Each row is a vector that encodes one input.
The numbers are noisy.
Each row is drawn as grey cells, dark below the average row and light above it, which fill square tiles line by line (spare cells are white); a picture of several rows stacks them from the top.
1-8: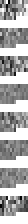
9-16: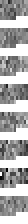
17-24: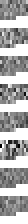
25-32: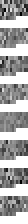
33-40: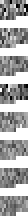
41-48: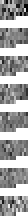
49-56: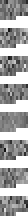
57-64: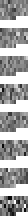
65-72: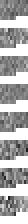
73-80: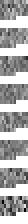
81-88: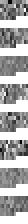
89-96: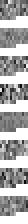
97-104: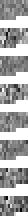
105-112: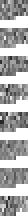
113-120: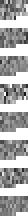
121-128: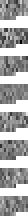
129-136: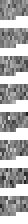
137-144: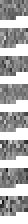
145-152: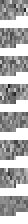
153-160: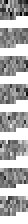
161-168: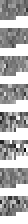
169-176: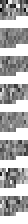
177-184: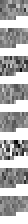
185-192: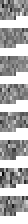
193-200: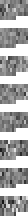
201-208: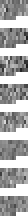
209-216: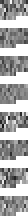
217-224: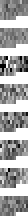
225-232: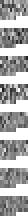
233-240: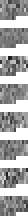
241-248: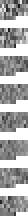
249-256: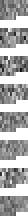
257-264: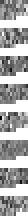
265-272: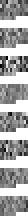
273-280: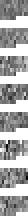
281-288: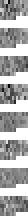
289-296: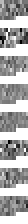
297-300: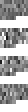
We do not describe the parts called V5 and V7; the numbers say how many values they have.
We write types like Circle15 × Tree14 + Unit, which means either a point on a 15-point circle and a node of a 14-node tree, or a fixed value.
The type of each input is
Line10 × V5 + (Tree9 + Unit) × V7.
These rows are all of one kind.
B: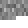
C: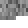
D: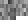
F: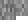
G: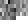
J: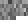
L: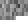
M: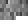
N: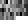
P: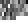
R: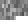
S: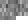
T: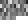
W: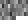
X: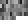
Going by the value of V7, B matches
D, F, J and T.
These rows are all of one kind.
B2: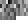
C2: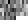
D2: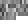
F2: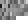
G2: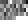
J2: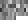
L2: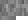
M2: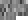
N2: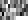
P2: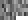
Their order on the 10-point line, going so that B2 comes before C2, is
B2, M2, L2, C2, F2, J2, N2, G2, D2, P2.
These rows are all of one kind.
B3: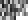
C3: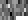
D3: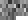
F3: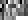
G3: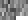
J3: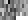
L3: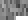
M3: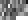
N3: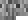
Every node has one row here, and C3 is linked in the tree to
B3, F3, J3 and M3.
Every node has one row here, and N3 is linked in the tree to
G3.
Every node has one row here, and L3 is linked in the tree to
D3.
